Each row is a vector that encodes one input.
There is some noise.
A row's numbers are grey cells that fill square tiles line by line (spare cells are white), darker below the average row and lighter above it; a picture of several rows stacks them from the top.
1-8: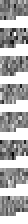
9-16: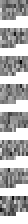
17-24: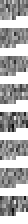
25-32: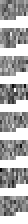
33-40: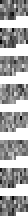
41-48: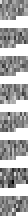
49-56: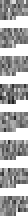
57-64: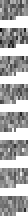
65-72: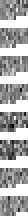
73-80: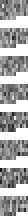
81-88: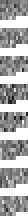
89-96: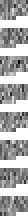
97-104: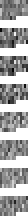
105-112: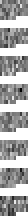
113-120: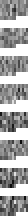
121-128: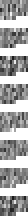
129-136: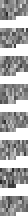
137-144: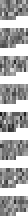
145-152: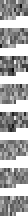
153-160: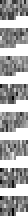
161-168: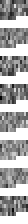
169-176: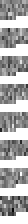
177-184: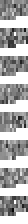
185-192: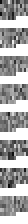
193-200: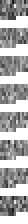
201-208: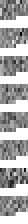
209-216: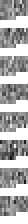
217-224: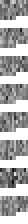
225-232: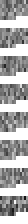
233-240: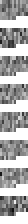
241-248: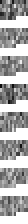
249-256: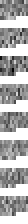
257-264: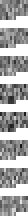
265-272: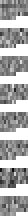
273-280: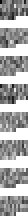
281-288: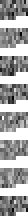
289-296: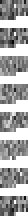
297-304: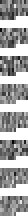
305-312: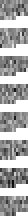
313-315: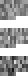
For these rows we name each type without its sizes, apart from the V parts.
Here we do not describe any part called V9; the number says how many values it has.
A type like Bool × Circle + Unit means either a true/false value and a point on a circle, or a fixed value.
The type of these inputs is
Label × Line × List(V9).
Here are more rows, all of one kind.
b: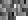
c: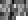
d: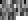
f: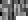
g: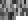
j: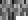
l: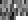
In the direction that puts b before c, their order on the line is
d, f, j, b, g, c, l.
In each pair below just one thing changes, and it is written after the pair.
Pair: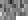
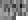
the place on the line
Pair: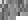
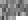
the place on the line
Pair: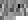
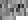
the value of V9 in item 2 of the list
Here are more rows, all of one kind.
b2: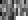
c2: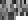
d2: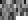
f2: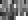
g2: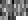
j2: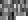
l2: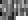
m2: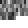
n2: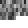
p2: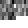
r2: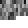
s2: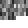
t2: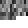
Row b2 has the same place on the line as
g2, j2, l2 and r2.
